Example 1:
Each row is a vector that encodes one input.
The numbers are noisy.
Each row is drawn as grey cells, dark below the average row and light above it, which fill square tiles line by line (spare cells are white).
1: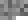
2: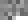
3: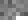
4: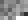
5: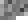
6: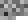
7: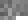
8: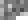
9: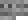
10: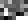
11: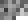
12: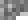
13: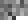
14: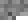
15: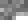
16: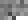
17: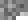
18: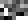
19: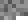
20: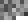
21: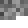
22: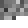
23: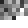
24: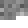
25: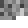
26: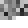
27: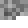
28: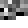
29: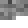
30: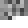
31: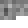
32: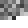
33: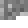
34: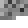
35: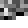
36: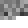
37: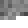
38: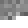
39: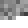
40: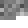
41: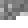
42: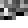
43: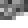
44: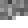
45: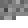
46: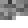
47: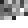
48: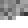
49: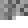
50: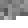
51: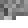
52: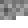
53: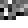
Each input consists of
either a fixed value, or three true/false values.
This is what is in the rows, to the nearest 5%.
About 10% of them hold a fixed value. The rest hold three true/false values.
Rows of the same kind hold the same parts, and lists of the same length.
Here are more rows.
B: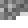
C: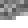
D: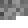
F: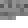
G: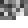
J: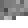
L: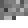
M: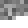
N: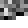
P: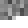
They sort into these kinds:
B, C, D, F, G, J, L, M, P
N

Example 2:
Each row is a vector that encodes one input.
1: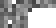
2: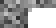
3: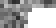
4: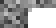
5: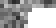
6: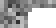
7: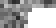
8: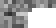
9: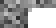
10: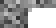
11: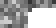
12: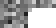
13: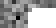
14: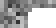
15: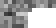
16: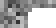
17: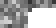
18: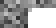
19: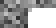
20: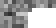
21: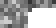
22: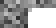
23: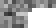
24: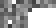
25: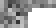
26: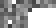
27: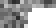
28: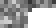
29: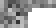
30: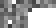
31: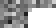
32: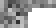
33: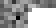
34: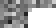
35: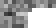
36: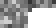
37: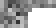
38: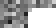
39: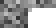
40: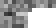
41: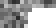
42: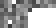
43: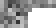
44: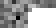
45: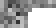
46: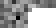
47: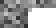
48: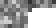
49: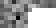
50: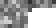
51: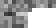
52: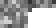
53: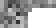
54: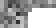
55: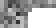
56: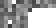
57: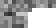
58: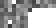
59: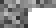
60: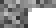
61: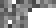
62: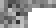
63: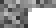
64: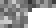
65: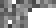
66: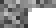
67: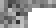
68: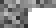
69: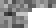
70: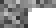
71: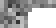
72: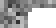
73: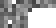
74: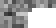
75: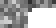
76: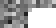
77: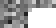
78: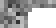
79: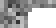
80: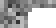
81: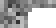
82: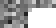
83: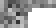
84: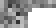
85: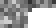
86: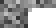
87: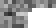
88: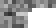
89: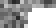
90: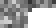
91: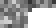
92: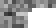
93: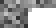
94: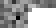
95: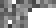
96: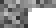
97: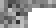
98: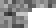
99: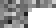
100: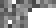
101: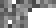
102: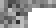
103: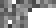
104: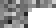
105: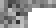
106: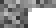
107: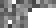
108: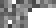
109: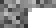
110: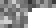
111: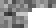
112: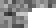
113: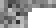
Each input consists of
a point on an 8-point line.
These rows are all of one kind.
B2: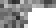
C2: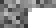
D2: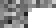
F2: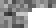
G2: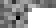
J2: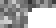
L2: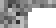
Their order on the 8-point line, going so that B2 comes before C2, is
J2, F2, B2, G2, C2, D2, L2.
